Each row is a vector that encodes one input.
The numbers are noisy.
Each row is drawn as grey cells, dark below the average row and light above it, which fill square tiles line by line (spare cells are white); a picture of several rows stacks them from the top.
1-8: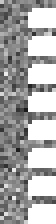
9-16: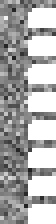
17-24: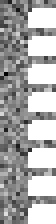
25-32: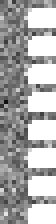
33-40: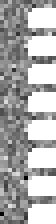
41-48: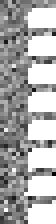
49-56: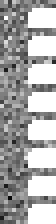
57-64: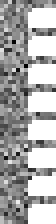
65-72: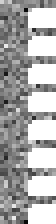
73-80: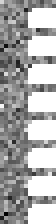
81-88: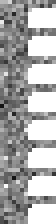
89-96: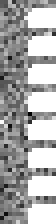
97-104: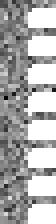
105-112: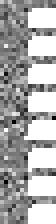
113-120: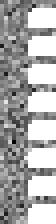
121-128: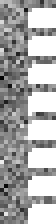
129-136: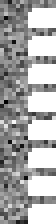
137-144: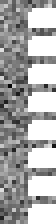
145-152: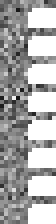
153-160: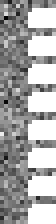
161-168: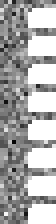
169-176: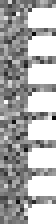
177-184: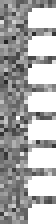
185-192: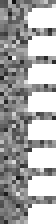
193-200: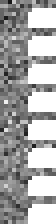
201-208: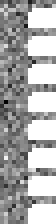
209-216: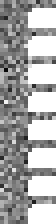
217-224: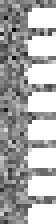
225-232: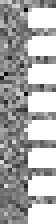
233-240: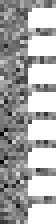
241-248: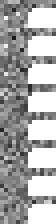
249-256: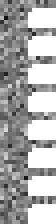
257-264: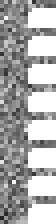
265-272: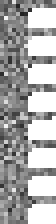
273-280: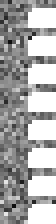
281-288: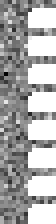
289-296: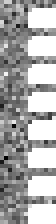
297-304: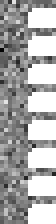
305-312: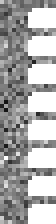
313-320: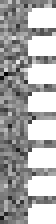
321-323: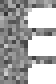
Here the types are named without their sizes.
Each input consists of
either a point on a circle and a node of a tree, or a point on a line and a true/false value.
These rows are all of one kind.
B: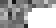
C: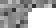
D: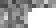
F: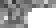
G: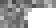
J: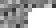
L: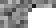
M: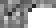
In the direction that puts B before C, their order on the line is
D, F, M, B, L, C, G, J.
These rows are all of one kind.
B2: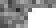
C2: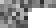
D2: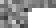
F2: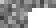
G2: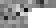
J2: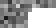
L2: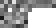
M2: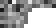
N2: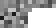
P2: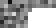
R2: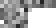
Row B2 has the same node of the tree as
F2 and P2.
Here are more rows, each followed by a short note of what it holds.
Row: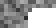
a point on a circle and a node of a tree
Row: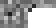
a point on a line and a true/false value
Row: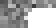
a point on a line and a true/false value
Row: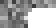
a point on a line and a true/false value
